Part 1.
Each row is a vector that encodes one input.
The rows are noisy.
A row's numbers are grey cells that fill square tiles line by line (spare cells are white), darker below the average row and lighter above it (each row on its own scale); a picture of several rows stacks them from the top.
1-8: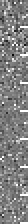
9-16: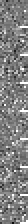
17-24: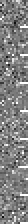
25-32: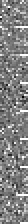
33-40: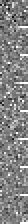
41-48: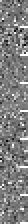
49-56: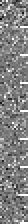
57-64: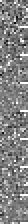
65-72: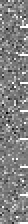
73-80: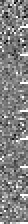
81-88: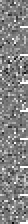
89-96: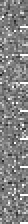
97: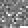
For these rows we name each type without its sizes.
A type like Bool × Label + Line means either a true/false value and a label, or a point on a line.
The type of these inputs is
Circle.
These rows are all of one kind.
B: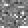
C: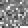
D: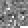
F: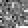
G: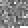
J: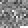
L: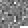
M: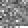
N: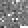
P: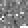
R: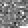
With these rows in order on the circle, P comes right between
N and R.
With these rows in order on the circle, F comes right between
L and N.
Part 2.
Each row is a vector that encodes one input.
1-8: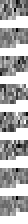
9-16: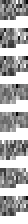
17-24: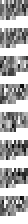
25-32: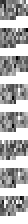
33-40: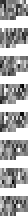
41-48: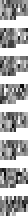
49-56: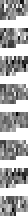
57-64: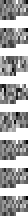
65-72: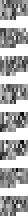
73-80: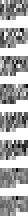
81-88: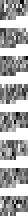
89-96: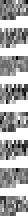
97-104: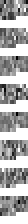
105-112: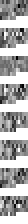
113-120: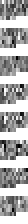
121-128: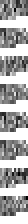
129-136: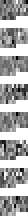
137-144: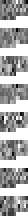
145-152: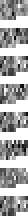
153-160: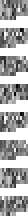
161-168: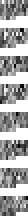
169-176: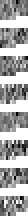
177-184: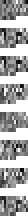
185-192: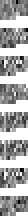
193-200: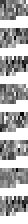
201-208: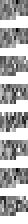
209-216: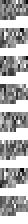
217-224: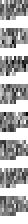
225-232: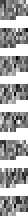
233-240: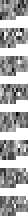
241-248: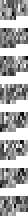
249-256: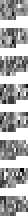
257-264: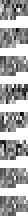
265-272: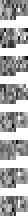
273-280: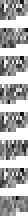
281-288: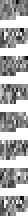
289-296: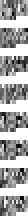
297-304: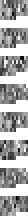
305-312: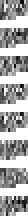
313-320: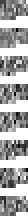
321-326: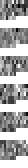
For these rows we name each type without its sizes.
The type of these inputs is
Label.
